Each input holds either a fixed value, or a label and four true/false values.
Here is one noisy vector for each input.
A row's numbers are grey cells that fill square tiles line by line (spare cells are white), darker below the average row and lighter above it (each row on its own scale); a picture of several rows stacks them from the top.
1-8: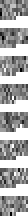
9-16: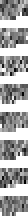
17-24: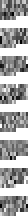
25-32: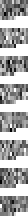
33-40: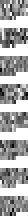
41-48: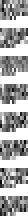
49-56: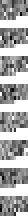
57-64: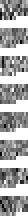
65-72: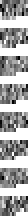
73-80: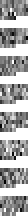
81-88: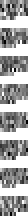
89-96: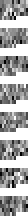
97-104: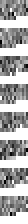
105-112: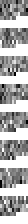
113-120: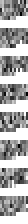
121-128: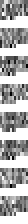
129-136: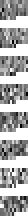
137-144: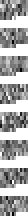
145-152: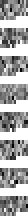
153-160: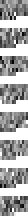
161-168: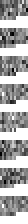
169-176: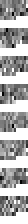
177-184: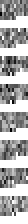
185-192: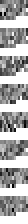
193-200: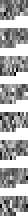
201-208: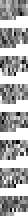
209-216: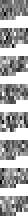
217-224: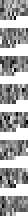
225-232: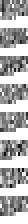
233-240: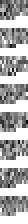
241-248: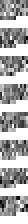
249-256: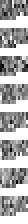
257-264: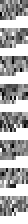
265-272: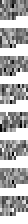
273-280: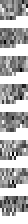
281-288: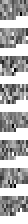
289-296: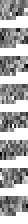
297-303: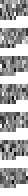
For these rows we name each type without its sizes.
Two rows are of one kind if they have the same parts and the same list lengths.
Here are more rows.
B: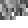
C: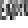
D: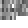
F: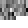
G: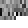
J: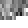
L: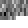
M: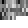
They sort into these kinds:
B, D, F, G, J, L, M
C

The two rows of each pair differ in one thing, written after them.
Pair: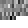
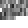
the label
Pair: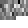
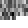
the label
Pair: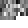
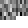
the label
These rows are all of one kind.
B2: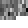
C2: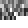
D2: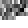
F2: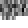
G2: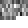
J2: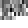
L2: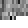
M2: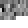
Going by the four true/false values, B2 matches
D2 and F2.
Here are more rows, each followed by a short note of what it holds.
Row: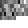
a label and four true/false values
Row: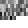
a label and four true/false values
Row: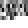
a fixed value
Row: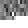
a label and four true/false values
